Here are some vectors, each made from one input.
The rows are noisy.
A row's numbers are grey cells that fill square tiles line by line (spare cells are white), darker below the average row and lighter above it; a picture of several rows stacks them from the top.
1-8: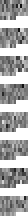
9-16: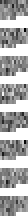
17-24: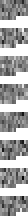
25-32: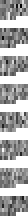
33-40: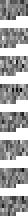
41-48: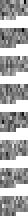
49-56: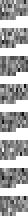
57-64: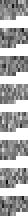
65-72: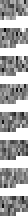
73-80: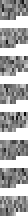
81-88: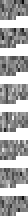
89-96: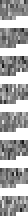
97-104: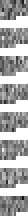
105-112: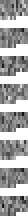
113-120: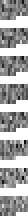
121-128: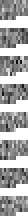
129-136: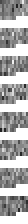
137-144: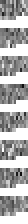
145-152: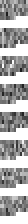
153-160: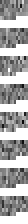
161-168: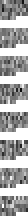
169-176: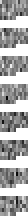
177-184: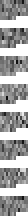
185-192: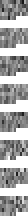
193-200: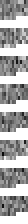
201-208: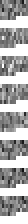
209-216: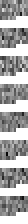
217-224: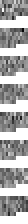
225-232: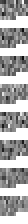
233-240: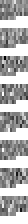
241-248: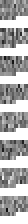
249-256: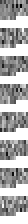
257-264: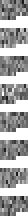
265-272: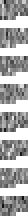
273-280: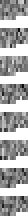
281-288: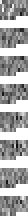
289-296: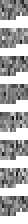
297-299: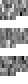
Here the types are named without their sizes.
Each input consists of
a point on a line, together with a list of points on a circle.
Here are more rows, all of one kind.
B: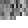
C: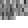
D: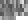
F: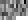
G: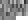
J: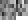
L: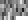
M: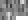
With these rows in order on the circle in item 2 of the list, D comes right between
C and L.
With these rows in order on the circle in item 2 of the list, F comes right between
G and M.
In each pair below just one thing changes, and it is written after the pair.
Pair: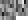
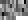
the place on the line
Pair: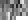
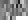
the place on the circle in item 2 of the list
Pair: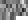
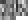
the place on the circle in item 1 of the list
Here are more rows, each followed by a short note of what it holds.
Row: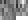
a point on a line, together with a list of two items
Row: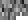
a point on a line, together with the empty list
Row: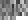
a point on a line, together with a list of two items
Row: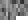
a point on a line, together with the empty list
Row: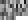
a point on a line, together with a list of two items
